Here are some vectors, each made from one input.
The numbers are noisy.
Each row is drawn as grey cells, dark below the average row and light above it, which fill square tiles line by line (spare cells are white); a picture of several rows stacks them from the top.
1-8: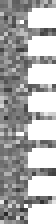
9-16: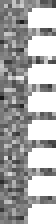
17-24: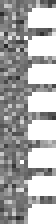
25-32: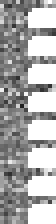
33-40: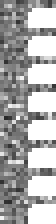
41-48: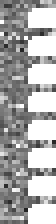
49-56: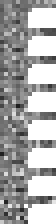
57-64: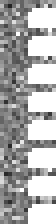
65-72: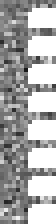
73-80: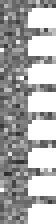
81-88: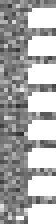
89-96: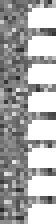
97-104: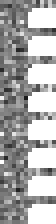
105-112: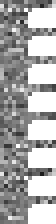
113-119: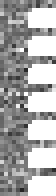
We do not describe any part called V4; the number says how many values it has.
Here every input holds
a list of up to two items, each a true/false value and a value of V4.
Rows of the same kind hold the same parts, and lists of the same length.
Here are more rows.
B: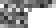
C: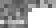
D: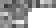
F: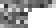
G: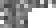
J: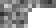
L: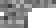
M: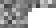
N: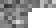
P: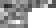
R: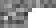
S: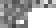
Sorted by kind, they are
B, F
C, D, G, L, M, N, P, S
J, R

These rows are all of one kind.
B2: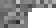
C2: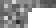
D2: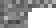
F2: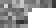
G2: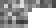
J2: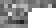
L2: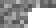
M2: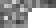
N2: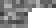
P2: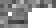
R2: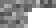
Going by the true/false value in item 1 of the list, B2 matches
D2, J2, N2 and P2.
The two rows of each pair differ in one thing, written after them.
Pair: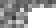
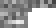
the value of V4 in item 2 of the list
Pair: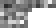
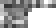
the true/false value in item 1 of the list
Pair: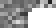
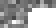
the true/false value in item 1 of the list
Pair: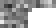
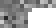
the value of V4 in item 2 of the list
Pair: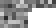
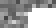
the value of V4 in item 1 of the list
